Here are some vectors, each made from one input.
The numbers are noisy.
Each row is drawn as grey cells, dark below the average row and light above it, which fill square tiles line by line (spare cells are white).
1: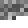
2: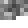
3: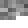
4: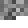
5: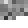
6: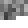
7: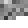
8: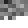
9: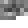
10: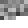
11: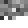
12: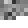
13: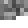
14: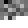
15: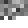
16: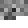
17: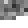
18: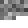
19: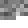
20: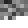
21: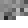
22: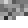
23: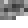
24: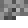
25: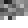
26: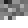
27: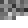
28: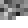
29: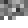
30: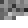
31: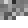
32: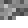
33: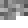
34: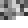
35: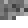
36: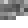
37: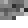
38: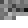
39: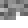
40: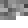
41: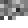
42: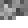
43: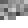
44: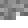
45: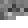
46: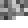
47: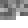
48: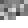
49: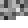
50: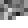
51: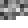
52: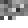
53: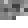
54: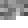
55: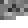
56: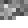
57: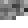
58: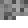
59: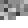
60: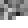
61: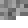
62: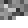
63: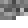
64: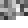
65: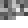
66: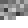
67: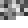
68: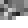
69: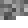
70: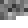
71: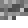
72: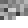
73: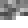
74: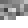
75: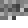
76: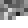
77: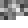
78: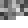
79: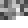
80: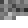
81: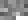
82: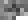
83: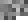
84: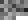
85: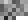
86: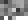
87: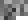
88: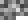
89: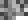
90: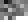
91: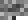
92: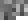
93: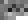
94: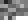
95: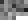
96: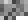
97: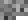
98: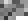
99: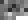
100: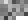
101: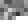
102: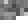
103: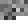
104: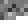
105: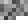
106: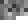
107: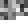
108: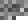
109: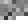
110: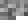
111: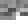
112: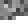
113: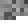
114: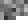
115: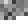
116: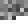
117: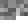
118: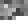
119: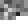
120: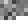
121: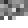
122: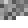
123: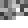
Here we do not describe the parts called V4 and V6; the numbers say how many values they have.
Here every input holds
either one of 5 labels, or a point on a 5-point line, or a value of V4 and a value of V6.
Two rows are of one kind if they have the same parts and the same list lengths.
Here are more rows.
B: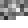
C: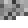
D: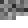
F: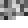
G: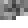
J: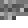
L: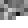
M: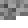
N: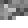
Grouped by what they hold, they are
B, C, F, M
D, G, J
L, N

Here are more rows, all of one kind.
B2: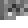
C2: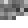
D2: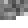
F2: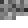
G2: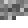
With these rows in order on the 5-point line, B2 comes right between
D2 and F2.
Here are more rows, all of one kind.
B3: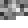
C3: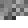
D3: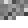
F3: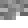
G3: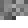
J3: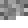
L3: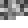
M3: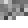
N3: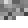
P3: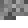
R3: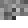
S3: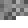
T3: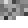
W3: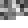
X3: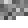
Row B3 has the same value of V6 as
C3, G3, P3 and S3.
